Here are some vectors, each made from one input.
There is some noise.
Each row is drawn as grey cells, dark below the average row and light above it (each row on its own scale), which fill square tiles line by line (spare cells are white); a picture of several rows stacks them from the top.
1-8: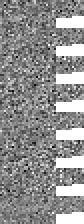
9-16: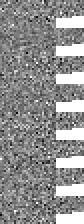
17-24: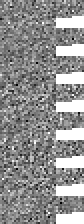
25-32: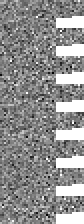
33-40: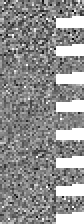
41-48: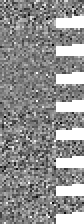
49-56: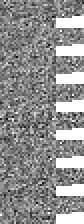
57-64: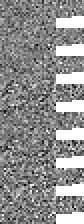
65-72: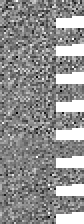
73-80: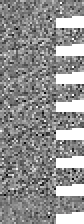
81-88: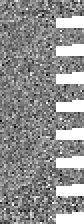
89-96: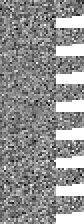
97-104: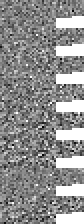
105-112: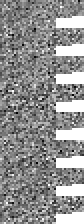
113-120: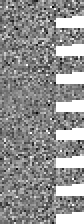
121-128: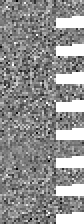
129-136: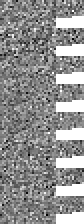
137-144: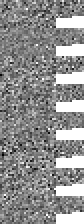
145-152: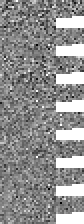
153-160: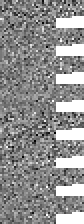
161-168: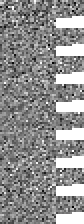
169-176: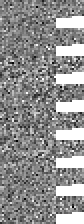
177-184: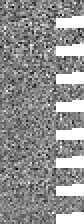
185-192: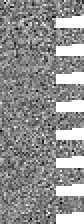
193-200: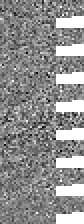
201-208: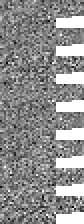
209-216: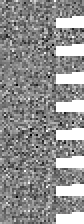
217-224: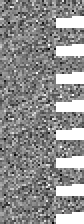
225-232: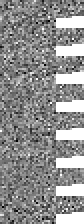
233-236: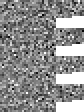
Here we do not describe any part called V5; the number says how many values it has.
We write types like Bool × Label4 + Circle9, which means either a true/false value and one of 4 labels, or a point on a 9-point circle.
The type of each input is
List2(Bool × V5).
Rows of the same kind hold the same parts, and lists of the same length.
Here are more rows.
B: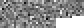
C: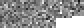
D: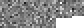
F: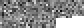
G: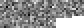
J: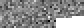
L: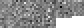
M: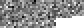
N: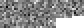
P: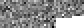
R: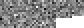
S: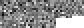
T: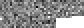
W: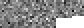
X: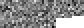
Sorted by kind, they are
B, C, D, G, M, N, P, R, W, X
F, S
J, L, T

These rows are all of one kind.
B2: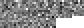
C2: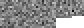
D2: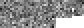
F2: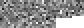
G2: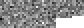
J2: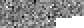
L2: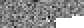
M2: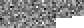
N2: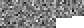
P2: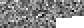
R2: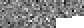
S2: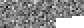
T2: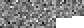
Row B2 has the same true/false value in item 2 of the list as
D2, J2, L2 and T2.
